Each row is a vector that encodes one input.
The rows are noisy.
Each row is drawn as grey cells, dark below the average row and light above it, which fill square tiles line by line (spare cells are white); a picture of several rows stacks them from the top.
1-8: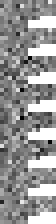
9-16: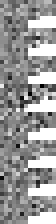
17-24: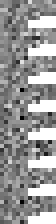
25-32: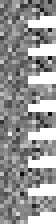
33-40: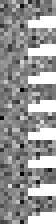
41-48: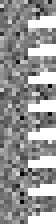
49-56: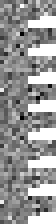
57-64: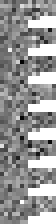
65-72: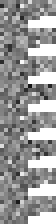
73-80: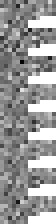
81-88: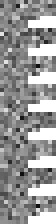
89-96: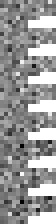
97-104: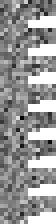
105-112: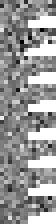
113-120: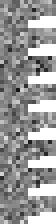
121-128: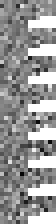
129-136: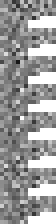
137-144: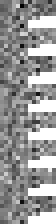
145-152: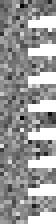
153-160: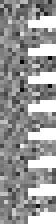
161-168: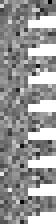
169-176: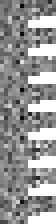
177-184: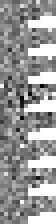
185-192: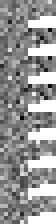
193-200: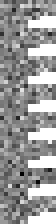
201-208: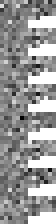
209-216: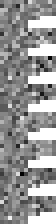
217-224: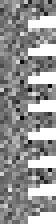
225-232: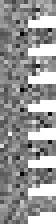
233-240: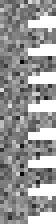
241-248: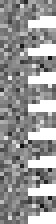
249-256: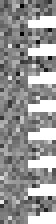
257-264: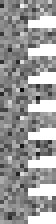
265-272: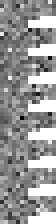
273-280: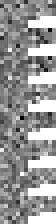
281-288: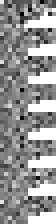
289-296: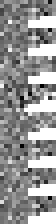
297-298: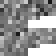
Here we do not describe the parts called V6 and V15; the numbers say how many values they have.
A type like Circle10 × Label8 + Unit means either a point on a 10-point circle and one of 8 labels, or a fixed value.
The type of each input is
Bool × V15 + Tree13 × V6 + Unit.
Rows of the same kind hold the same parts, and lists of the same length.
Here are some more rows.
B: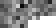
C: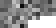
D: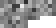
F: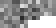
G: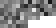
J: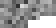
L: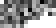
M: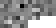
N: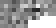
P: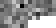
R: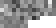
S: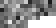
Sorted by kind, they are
B, C, G, M, P, S
D, F, J, N, R
L

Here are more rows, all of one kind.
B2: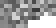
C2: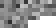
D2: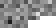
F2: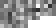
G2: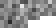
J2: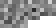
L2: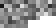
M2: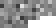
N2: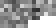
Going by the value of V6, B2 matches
C2, D2 and L2.
